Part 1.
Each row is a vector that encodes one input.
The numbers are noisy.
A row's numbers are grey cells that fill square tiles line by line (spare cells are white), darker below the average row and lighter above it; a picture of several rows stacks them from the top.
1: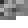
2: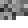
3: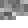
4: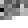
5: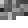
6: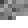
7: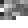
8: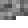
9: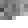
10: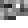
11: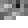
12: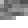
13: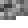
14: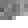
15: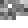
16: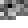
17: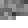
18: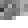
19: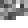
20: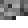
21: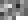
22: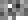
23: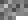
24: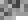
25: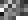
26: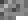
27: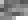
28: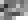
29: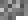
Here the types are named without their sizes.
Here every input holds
a point on a line.
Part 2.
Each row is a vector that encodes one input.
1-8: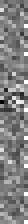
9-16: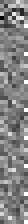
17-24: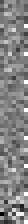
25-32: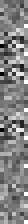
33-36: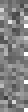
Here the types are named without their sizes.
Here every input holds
either a fixed value, or a node of a tree.
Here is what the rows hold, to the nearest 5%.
About 15% of them hold a fixed value. The rest hold a node of a tree.
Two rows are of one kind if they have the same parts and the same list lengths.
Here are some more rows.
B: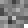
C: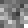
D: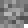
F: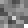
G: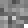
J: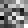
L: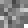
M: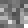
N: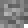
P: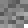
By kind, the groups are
B, C, D, F, G, L, M, N, P
J

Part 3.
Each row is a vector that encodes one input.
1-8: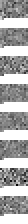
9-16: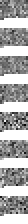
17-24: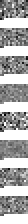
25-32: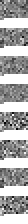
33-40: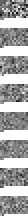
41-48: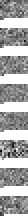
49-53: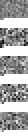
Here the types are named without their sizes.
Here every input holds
three true/false values.
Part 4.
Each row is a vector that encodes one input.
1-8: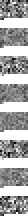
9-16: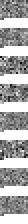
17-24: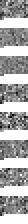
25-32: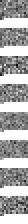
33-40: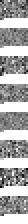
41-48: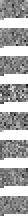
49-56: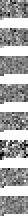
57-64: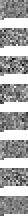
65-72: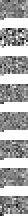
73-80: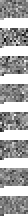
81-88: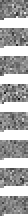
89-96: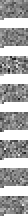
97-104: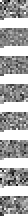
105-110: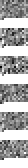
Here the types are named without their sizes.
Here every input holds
three true/false values.
